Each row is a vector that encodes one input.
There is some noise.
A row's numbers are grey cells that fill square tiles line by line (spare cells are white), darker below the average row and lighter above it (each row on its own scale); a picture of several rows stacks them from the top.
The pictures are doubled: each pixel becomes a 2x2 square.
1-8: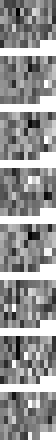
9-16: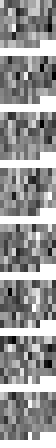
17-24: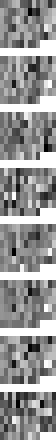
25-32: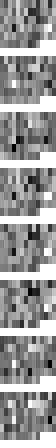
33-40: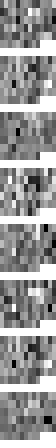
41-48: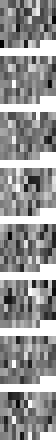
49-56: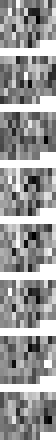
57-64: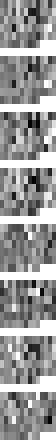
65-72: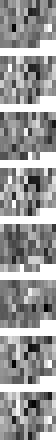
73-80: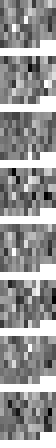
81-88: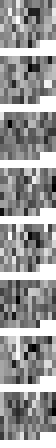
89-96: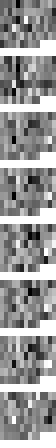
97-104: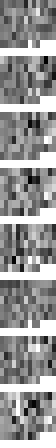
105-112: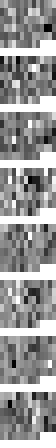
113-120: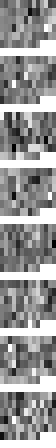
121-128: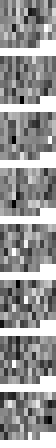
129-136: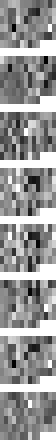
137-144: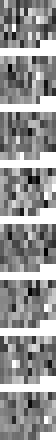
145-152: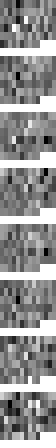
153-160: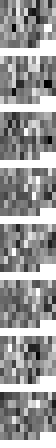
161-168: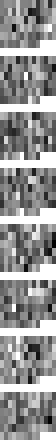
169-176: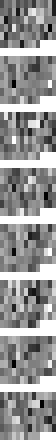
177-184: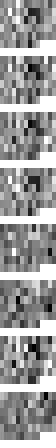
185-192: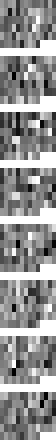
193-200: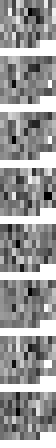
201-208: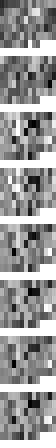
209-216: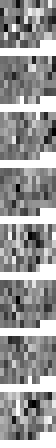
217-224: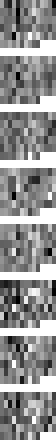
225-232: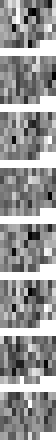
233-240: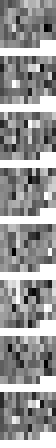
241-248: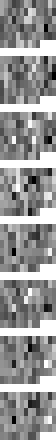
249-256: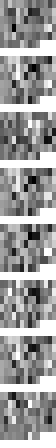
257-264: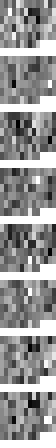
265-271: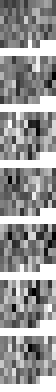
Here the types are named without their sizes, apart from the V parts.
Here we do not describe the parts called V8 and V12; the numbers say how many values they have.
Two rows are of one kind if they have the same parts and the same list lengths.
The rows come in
4 kinds.
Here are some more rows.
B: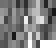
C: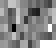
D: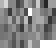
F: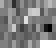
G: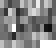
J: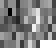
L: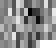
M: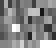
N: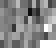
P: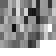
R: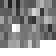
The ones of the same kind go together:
B, D
C
F, G, J, M, R
L, N, P

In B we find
a node of a tree, a value of V8 and a value of V12.
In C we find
a node of a tree.
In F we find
a node of each of two trees, a value of V8 and a value of V12.
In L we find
a node of each of two trees.
